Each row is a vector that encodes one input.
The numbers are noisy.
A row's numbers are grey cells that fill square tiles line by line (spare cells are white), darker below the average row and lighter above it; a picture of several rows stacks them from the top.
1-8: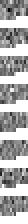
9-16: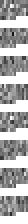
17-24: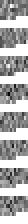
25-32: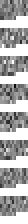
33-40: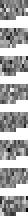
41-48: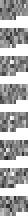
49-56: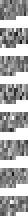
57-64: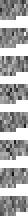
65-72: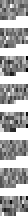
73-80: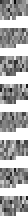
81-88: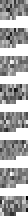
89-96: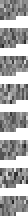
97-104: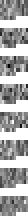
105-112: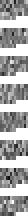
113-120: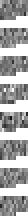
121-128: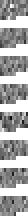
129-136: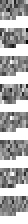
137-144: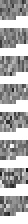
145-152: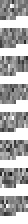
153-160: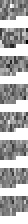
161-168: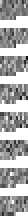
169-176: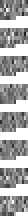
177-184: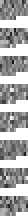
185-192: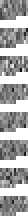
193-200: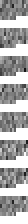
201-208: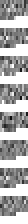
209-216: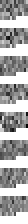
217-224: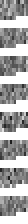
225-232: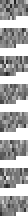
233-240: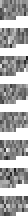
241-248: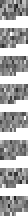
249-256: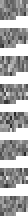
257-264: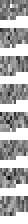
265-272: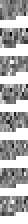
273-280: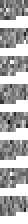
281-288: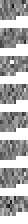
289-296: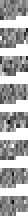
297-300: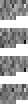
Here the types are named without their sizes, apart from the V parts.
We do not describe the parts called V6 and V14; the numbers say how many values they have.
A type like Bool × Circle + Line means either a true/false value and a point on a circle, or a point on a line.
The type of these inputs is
Bool × V14 + Line + V6.
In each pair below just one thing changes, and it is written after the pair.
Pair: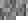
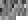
the true/false value
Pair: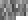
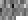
the true/false value
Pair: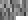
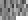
the true/false value
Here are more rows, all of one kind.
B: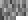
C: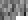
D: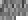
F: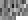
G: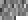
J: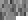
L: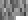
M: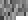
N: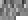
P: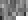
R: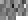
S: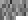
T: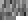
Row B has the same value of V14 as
D, G and N.
